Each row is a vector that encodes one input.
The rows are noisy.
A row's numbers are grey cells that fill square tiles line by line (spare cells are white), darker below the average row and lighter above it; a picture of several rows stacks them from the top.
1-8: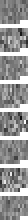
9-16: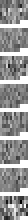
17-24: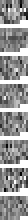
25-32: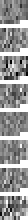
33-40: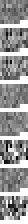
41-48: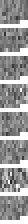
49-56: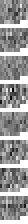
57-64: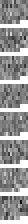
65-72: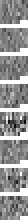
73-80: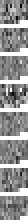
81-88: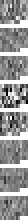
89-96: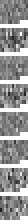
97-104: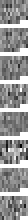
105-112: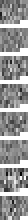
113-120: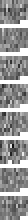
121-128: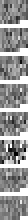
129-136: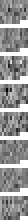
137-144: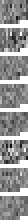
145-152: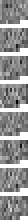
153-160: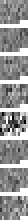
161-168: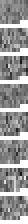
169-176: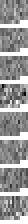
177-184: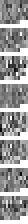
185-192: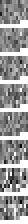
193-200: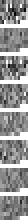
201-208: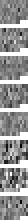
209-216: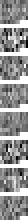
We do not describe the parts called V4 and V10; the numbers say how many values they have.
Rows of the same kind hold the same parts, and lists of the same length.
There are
3 kinds of row.
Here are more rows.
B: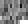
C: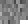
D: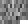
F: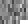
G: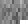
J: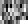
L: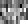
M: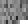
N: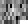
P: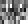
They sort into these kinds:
B, C, F, M, P
D, G, J, N
L

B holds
a point on an 8-point circle and a point on an 8-point line.
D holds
a point on an 8-point circle and a value of V4.
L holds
a value of V10.
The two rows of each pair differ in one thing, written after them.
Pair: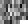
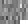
the place on the 8-point circle
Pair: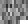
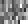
the value of V4
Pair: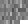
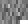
the place on the 8-point circle
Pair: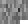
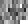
the value of V4
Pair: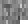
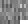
the value of V4
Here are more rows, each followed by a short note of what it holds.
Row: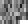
a point on an 8-point circle and a value of V4
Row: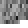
a point on an 8-point circle and a point on an 8-point line
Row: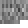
a point on an 8-point circle and a value of V4
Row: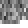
a value of V10
